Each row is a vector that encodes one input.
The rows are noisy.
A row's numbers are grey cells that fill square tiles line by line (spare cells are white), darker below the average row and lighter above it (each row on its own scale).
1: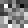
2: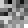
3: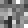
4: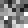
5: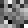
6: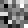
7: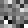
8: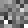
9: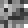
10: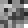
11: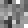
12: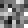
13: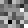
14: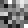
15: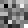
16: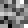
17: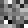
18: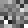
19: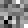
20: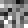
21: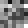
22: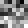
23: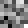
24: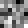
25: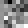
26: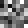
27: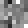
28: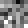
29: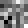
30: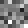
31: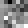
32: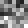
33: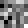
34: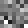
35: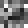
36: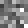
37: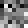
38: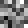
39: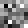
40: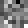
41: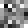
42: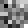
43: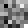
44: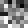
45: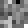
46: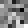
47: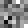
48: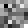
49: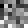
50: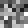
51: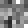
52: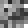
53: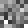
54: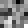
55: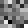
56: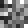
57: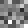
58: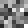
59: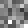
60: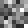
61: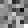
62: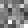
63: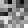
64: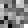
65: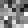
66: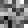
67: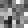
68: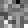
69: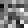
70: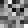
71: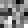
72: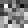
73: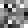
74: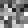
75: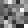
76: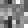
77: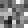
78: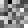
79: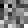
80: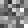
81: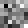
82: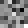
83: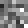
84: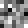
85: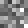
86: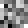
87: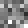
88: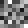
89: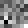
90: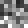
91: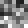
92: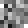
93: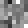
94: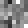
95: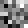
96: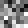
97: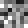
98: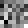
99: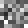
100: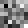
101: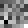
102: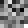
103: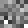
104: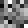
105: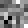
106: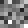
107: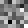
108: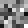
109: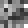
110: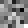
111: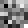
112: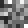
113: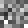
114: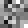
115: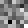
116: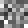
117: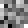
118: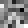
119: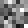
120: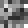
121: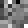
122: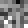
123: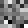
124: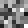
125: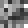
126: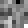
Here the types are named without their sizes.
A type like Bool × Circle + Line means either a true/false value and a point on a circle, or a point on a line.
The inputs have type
Bool × Bool × Bool × Bool + Unit.
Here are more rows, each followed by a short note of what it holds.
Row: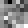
four true/false values
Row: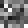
a fixed value
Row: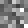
four true/false values
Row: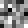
four true/false values
